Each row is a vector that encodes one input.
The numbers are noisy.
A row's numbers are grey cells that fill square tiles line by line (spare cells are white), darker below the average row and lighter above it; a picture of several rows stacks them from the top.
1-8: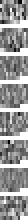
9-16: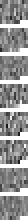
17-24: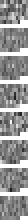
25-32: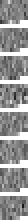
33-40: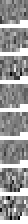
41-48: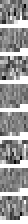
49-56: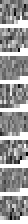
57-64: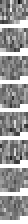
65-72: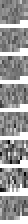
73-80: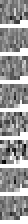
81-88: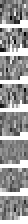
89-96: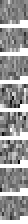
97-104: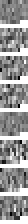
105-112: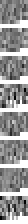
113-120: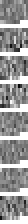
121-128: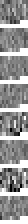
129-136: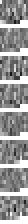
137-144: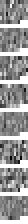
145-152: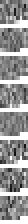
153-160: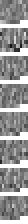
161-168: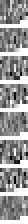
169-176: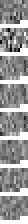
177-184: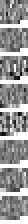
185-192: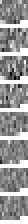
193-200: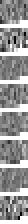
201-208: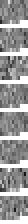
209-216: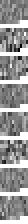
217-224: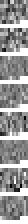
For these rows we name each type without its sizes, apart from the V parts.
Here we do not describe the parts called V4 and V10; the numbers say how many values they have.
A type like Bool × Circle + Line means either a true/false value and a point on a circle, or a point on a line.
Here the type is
(Bool × Bool × Bool × V4 + Unit) × V10 + Circle.
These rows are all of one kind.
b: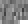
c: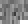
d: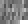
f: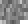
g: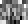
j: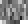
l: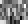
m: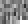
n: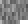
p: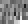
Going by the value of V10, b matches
c, f, j and l.
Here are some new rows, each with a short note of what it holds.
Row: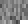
a value of V10
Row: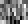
three true/false values, a value of V4 and a value of V10
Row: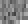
three true/false values, a value of V4 and a value of V10
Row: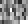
a point on a circle
